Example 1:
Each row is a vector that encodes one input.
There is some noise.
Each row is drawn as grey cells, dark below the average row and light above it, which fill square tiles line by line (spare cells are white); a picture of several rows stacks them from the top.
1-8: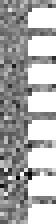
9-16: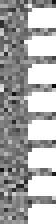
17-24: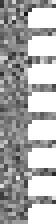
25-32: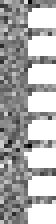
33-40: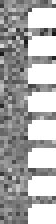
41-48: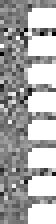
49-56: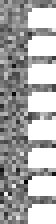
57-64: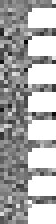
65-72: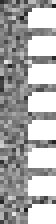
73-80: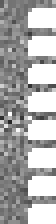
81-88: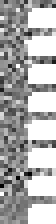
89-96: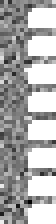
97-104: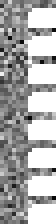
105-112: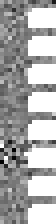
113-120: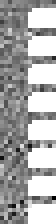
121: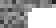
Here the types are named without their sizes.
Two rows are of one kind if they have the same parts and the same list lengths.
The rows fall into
2 kinds.
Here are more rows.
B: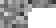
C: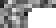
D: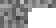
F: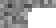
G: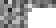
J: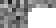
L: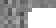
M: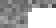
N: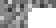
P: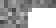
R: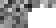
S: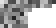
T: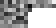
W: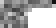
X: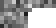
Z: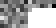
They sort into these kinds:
B, D, J, P, R, S, W, X
C, F, G, L, M, N, T, Z

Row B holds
a label and a node of a tree.
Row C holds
a label.
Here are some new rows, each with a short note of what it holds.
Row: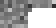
a label
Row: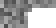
a label
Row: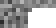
a label and a node of a tree
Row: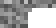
a label and a node of a tree
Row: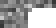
a label and a node of a tree
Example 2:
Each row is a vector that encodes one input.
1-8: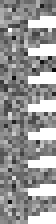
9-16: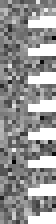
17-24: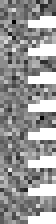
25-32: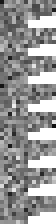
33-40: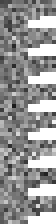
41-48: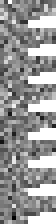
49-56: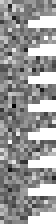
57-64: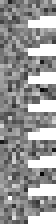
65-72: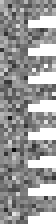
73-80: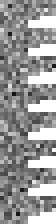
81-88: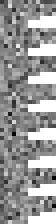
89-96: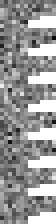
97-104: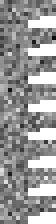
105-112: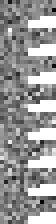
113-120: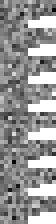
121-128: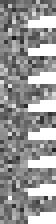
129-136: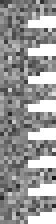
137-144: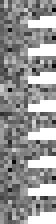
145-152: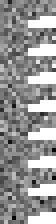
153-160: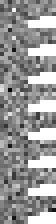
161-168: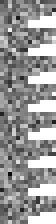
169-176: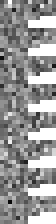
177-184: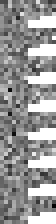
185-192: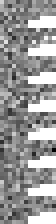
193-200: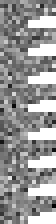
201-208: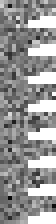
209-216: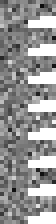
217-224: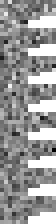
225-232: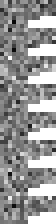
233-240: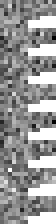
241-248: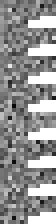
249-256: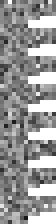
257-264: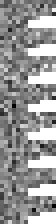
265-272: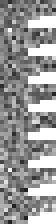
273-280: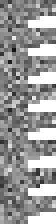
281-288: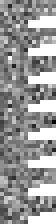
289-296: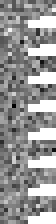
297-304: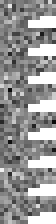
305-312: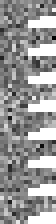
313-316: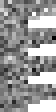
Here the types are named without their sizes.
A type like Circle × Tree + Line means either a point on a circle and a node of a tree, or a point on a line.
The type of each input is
Bool × Circle.
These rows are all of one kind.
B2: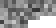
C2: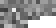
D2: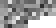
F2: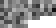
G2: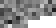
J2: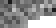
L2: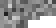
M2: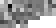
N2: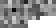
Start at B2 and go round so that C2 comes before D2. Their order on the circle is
B2, J2, G2, F2, N2, L2, C2, D2, M2.
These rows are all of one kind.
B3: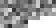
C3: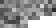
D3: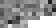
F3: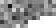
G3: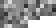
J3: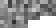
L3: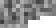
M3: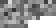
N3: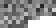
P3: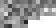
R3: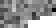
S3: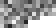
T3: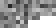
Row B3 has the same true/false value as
M3, N3, P3 and S3.
